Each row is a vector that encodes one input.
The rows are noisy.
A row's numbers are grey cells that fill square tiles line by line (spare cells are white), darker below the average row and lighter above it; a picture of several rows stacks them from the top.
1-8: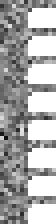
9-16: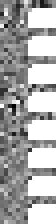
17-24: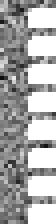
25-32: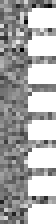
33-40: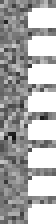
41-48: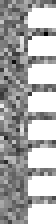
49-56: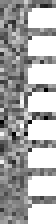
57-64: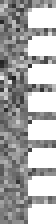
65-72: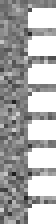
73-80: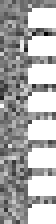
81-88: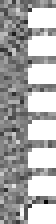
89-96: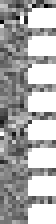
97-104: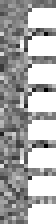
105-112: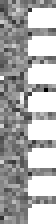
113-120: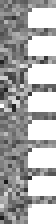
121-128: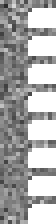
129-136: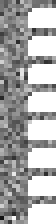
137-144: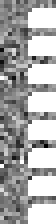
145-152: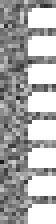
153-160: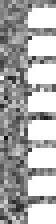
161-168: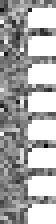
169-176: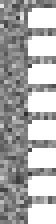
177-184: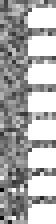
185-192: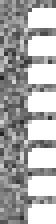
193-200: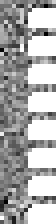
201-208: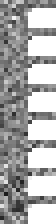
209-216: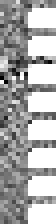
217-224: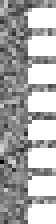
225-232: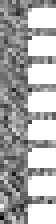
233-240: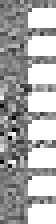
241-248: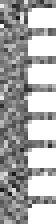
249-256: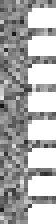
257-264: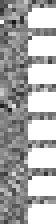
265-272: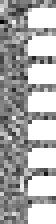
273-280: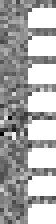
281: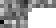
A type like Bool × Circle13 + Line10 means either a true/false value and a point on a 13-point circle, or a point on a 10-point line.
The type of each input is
Bool × List2(Line5).
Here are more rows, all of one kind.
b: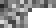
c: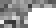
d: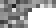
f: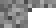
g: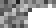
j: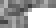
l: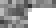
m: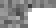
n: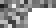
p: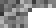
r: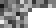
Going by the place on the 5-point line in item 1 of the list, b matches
c, j and m.
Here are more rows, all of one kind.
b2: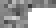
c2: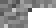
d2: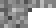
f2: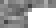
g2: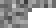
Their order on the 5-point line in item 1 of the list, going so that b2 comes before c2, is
b2, g2, f2, d2, c2.
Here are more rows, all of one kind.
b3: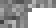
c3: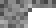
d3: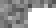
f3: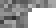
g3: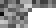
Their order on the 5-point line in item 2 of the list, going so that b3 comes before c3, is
b3, f3, g3, d3, c3.
